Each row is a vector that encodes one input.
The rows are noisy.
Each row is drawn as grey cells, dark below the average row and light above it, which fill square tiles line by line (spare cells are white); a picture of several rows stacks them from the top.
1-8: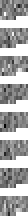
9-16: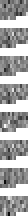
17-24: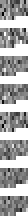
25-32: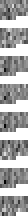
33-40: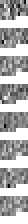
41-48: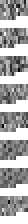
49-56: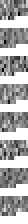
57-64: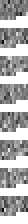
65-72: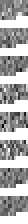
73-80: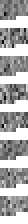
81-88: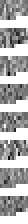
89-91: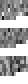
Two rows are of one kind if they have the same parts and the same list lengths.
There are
3 kinds of row.
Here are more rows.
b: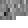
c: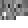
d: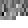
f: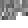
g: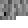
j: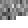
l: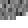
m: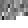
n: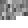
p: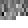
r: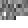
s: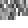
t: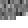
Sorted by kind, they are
b, g, j, l, t
c, f, m, n, r, s
d, p

